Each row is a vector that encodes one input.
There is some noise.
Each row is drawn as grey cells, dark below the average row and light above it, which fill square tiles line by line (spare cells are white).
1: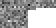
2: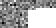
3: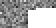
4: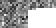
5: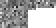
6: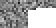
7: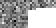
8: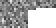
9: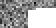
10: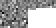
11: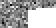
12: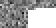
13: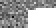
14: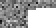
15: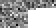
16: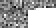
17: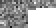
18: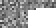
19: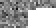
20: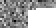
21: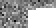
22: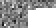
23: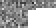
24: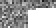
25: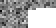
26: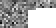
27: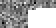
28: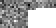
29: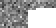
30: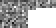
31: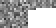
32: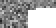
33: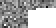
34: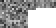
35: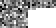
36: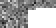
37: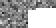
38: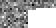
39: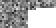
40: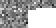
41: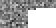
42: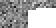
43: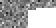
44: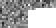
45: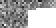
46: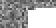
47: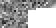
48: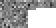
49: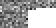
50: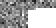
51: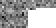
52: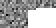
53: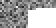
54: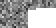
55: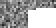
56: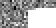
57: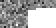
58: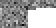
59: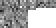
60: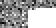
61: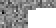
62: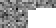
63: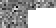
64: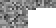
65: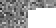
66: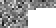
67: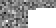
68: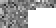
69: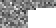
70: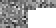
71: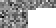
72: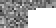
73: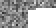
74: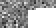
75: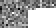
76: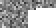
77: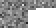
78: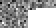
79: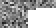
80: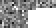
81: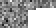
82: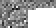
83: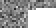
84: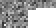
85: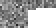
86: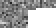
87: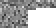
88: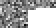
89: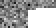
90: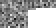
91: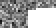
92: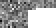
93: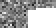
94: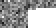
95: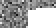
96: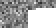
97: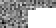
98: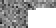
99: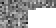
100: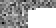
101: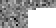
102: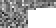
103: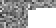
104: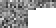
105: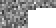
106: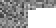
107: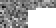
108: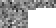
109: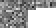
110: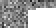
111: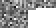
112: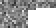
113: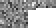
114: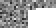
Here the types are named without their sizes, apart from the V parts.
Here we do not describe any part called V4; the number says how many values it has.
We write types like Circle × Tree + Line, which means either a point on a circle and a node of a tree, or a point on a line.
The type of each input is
Circle × (Line + V4).
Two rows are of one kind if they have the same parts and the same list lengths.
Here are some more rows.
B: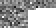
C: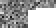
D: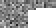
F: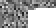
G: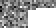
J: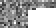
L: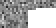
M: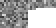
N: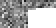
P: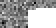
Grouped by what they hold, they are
B, D, F, G, L, M, N
C, J, P

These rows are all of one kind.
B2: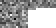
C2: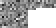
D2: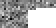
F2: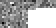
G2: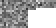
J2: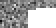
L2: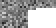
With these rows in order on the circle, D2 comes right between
G2 and J2.
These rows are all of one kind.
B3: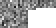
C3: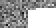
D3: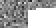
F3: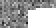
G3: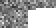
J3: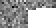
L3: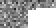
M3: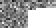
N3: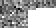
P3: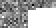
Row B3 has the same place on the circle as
F3 and P3.
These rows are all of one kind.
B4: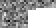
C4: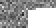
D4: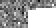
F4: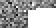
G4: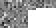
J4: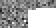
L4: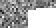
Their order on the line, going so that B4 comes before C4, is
G4, F4, L4, B4, J4, D4, C4.
